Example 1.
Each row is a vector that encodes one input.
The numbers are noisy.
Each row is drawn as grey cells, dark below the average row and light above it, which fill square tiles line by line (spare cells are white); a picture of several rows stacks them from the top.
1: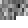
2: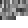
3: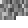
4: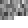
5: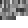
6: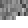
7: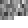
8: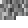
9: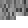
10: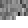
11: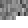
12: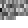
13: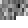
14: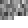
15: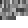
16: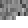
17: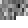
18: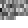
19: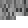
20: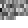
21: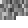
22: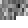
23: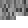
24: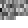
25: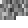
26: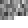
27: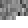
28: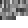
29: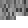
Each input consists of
a node of a 7-node tree.
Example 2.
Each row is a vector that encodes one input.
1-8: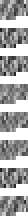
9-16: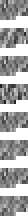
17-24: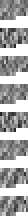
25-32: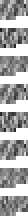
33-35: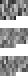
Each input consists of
a point on a 4-point line.
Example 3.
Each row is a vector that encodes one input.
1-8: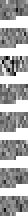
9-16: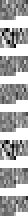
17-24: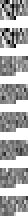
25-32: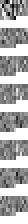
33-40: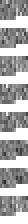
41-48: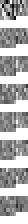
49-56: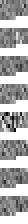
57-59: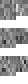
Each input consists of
either a fixed value, or four true/false values.
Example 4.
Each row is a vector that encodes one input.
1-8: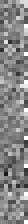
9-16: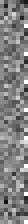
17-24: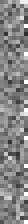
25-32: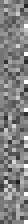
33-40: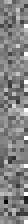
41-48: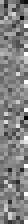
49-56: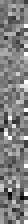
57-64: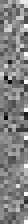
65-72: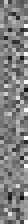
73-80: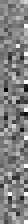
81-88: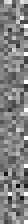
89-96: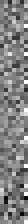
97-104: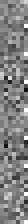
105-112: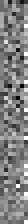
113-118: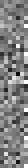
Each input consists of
a point on a 13-point circle.
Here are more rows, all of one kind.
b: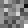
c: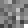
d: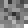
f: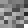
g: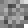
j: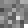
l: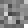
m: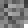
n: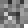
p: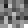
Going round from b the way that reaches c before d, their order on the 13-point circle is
b, c, j, g, l, n, d, f, p, m.
